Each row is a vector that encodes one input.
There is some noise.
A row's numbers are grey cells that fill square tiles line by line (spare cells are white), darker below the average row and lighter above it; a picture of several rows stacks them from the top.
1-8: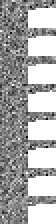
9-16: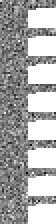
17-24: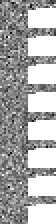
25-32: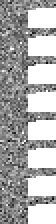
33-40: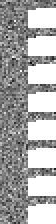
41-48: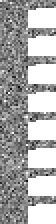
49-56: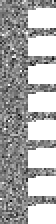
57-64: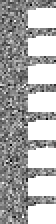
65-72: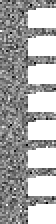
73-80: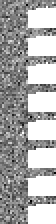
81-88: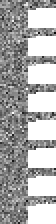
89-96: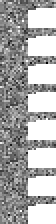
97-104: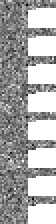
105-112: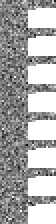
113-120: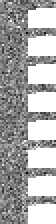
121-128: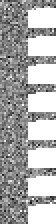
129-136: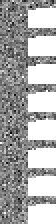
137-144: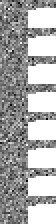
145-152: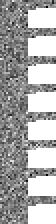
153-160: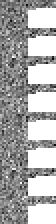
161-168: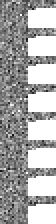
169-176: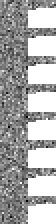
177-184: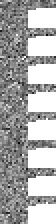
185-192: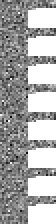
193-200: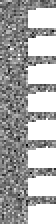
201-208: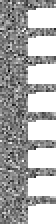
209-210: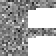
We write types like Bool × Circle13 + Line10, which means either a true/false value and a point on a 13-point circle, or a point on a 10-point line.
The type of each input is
(Line7 + Line18) × Tree15.
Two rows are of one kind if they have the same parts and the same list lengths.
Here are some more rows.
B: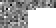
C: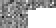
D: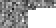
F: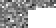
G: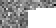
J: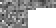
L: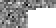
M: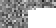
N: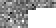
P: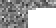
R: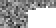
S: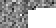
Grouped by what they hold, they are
B, C, G, J, M, P, R
D, F, L, N, S

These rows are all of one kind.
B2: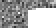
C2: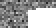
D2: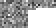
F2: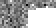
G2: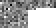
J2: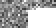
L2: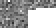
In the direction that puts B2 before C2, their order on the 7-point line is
G2, F2, B2, C2, L2, D2, J2.
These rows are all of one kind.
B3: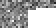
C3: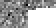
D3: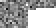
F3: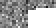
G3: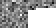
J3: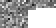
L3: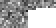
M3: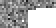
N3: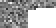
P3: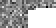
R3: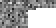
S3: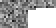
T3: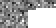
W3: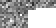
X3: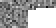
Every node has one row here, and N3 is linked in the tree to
D3 and X3.
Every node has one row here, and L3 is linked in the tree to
C3.
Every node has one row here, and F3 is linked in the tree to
G3, S3 and X3.
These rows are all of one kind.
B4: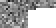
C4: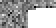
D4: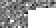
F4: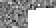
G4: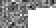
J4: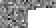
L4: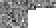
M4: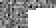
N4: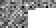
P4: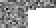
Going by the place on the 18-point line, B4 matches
C4 and L4.
